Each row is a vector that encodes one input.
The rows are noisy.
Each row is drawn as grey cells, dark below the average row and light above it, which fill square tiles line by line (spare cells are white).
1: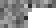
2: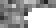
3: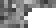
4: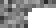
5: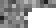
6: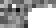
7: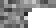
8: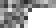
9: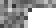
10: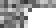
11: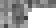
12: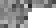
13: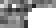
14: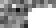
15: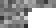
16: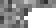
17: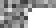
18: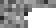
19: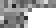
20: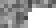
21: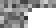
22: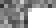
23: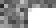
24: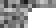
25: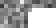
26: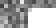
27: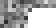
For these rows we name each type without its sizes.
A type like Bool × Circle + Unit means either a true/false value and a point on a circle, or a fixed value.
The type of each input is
Line.
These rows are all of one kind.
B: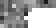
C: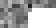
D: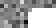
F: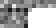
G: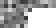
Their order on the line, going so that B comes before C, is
F, B, D, C, G.
